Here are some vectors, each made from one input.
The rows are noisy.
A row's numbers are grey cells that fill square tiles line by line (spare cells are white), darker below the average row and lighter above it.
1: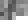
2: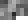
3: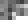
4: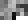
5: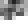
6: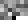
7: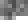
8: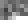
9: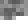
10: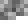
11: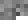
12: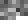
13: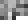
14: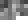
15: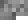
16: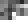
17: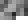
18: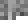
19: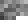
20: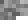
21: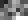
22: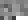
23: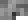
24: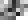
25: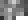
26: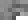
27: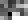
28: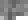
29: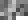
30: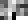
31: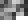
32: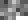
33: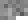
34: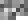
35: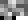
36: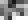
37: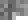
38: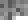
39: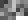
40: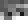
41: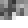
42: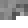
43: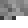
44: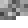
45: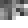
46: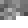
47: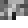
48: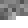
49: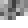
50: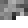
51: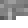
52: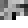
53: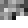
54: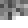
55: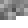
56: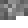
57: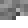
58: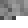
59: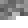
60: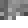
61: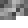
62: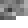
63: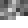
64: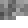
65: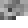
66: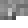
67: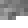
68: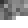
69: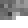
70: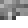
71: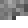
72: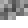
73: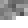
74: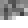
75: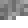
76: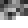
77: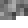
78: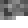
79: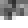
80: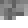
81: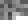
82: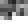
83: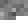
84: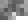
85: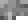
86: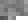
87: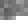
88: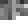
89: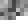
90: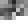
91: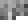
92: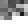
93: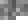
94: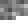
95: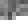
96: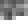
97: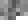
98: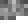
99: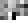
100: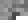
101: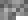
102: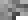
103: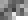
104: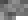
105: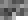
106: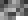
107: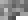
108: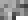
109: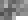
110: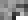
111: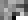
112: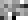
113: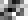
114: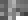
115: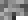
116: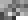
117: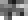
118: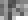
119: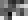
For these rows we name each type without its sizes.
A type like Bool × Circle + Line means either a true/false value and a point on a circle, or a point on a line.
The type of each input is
(Bool × Bool × Bool + Label) × Label.
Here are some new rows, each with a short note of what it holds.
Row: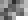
a label and three true/false values
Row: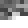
two labels
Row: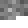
a label and three true/false values
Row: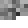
two labels
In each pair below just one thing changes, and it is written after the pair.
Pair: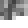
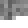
one of the three true/false values
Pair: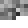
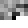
one of the three true/false values
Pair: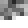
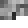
the label
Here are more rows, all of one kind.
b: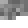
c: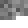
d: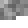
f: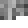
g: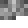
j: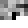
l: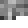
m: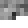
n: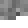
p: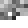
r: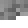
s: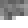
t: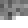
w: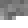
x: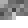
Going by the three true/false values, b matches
f, p, t and x.
